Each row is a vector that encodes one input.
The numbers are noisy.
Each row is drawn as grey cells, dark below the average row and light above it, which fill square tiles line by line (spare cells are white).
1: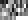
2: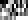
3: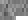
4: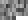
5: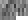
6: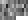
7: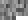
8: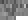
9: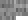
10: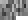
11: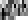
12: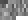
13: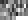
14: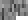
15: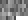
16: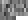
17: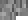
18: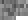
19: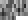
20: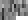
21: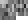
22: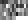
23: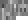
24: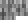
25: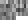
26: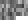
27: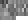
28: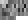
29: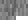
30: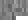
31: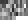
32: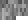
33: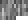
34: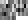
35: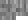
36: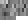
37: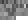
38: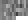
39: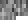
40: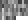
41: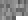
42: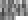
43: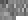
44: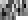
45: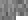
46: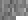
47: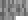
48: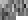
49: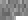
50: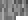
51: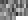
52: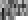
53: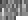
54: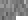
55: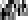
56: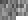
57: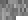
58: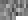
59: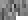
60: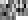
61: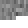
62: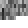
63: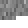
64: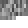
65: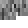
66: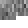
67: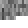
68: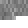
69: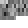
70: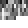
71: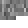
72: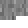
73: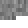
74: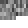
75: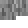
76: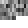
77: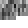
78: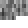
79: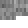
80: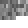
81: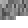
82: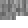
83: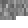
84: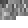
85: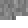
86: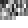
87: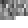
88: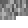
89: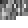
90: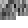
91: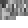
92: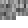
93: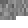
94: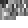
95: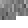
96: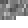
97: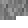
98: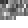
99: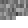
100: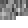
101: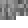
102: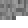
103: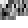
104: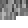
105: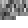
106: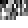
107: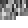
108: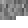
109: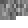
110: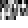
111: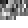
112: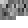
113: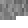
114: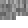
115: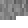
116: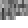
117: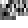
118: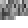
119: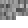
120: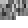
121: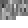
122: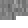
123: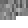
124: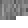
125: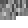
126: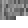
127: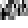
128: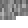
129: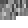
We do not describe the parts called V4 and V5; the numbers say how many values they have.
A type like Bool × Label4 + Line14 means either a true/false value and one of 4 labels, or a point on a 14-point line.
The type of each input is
Bool × (Line7 + V4) + V5.
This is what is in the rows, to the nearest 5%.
About 70% of them hold a true/false value, together with either a point on a 7-point line, or a value of V4. The rest hold a value of V5.
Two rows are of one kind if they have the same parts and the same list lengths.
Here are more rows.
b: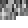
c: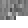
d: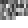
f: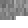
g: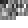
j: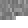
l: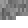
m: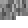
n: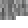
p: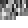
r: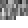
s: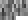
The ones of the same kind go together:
b, d, l, m, n, p, s
c, g, r
f, j

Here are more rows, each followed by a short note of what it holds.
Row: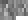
a point on a 7-point line and a true/false value
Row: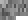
a point on a 7-point line and a true/false value
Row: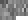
a point on a 7-point line and a true/false value
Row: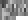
a true/false value and a value of V4
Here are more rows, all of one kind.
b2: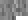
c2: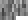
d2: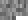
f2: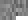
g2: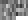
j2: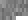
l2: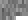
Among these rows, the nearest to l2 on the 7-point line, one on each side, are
c2 and j2.
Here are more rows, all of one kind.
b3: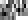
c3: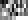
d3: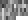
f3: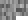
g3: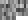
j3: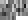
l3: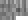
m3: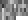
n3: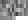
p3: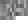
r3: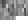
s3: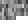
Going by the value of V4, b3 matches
g3, l3, n3 and r3.
